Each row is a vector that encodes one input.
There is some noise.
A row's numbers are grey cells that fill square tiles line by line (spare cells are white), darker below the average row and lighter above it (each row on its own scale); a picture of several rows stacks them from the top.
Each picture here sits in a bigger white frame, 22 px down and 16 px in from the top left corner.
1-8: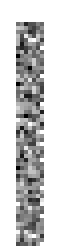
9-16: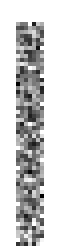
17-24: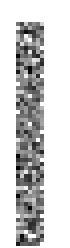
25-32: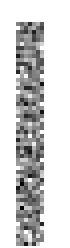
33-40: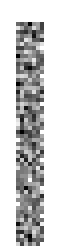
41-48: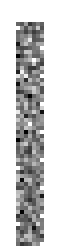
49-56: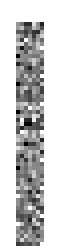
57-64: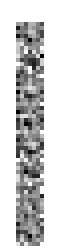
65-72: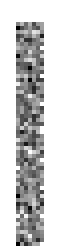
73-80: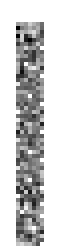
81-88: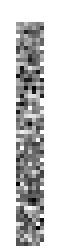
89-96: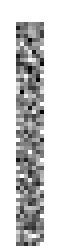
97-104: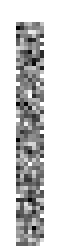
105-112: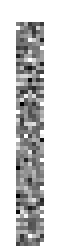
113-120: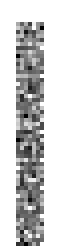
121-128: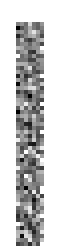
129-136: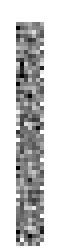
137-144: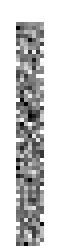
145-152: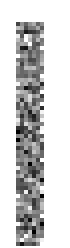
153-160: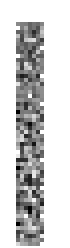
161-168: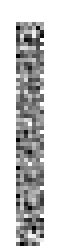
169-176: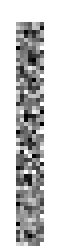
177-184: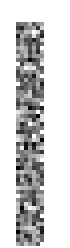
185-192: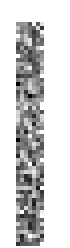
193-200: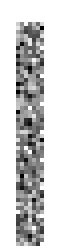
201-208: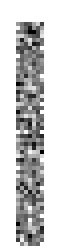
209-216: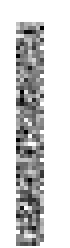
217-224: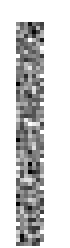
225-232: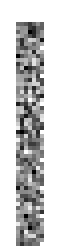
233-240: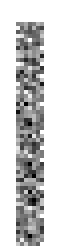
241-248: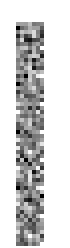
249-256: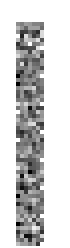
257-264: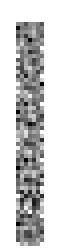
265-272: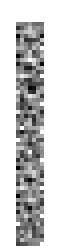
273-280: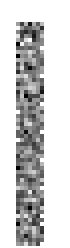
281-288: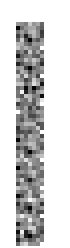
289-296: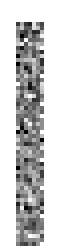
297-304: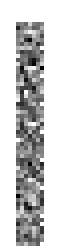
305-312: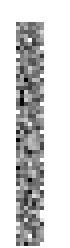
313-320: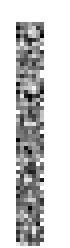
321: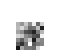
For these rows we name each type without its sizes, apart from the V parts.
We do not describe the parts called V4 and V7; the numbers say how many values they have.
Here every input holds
a true/false value and a value of V7, together with either a node of a tree, or a value of V4.
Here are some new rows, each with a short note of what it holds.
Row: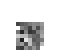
a node of a tree, a true/false value and a value of V7
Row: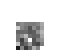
a node of a tree, a true/false value and a value of V7
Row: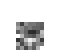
a true/false value, a value of V4 and a value of V7
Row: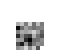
a node of a tree, a true/false value and a value of V7
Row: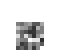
a true/false value, a value of V4 and a value of V7
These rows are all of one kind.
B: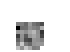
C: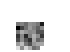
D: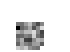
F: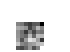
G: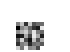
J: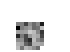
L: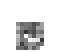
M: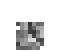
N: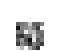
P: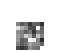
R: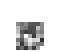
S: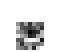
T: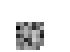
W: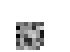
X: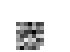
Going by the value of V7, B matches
C, F, J and X.
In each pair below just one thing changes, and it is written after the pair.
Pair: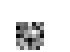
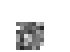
the true/false value
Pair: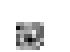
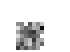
the true/false value
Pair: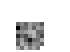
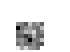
the value of V7
